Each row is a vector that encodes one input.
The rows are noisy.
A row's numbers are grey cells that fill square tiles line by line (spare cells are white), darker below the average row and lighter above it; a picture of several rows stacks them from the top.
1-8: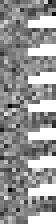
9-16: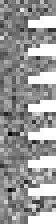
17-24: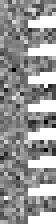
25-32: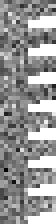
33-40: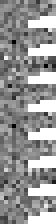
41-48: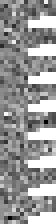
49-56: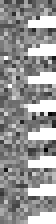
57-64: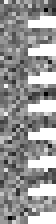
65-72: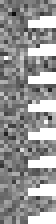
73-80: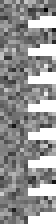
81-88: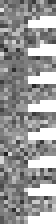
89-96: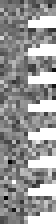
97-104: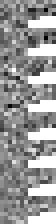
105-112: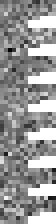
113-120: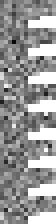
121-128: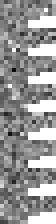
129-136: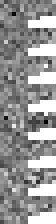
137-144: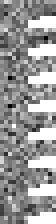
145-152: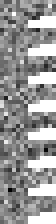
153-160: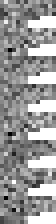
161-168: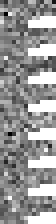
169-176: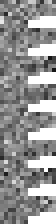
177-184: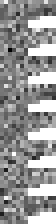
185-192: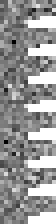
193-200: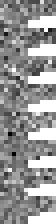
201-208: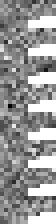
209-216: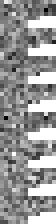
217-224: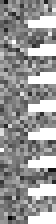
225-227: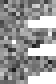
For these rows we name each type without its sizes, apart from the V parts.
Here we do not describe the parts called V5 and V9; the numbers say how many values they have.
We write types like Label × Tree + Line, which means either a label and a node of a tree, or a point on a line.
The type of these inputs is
Bool × V5 + (Label + Line) × V9.
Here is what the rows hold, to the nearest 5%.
About 20% of them hold a true/false value and a value of V5. The rest hold a value of V9, together with either a label, or a point on a line.
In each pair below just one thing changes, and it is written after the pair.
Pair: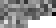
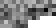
the value of V9
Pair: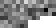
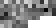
the label
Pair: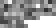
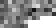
the label
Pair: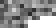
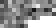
the label
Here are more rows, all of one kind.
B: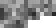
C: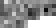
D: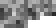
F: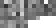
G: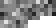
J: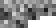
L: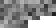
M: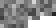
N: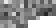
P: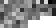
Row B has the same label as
C, D, G and J.
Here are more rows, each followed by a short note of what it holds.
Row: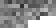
a point on a line and a value of V9
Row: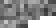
a label and a value of V9
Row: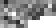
a true/false value and a value of V5
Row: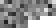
a point on a line and a value of V9
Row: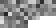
a true/false value and a value of V5
